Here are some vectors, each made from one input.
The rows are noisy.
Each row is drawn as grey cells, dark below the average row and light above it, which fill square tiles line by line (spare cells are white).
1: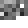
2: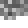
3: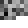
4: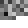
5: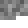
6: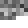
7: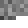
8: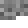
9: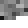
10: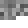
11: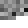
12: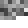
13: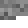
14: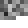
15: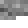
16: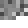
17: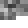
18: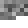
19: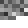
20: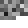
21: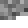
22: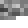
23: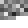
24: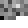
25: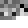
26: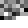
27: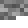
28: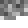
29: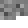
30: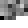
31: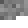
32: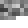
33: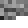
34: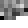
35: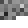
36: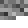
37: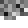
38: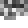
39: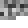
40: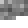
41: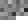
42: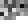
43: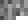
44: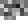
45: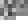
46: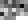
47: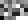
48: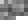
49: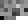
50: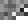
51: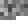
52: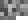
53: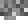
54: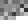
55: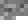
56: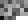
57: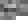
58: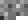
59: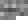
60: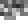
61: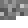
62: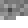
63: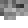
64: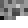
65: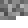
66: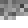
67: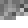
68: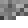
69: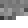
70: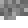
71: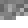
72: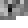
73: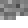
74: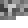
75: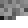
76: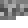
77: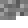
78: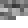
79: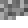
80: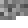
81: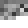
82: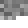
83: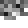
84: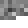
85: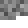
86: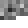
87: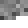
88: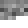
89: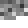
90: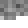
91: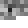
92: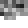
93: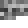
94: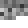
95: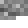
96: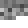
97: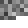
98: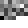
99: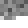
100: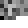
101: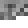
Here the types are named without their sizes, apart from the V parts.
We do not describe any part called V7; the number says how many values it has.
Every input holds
a true/false value, together with either a point on a line, or a value of V7.
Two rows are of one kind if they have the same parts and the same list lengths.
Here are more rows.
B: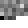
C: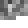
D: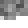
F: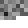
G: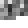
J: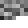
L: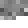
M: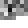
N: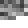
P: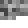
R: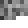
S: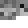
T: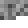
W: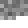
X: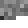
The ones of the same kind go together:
B, C, D, F, N, P, R, S, W, X
G, J, L, M, T

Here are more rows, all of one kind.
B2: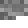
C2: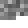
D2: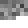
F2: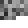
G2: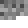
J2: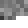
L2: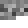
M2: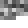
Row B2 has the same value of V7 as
C2 and J2.
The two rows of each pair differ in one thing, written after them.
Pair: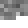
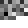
the true/false value
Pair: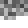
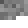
the true/false value
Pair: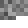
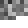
the value of V7
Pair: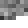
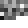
the true/false value
